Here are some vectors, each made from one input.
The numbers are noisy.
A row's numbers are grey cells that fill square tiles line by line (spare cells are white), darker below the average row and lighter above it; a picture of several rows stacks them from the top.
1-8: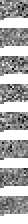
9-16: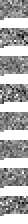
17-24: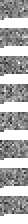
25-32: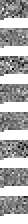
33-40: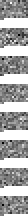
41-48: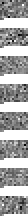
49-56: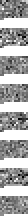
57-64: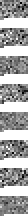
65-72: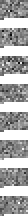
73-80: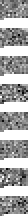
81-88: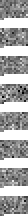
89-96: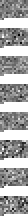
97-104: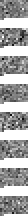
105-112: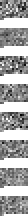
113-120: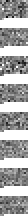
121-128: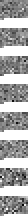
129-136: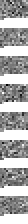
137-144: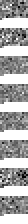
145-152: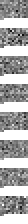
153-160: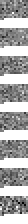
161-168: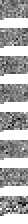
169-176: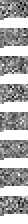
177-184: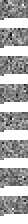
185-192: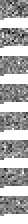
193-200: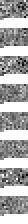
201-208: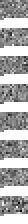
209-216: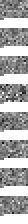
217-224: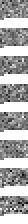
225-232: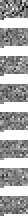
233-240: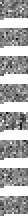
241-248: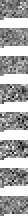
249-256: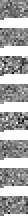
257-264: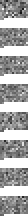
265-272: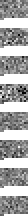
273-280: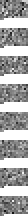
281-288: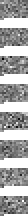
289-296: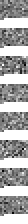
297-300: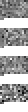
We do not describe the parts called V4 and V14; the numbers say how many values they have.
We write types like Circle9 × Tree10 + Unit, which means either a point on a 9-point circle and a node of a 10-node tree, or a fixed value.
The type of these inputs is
((Circle6 + V4) × Line15 + V14) × Tree12.
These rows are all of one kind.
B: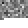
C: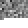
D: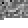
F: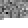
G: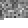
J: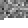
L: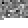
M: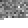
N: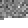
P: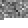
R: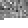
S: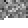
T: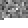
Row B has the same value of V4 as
F and J.
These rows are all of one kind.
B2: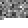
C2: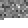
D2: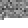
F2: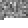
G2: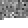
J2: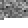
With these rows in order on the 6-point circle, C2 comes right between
D2 and J2.
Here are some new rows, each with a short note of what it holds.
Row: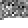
a node of a 12-node tree and a value of V14
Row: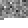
a point on a 15-point line, a node of a 12-node tree and a value of V4
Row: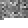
a point on a 6-point circle, a point on a 15-point line and a node of a 12-node tree
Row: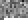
a point on a 15-point line, a node of a 12-node tree and a value of V4
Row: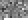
a point on a 15-point line, a node of a 12-node tree and a value of V4
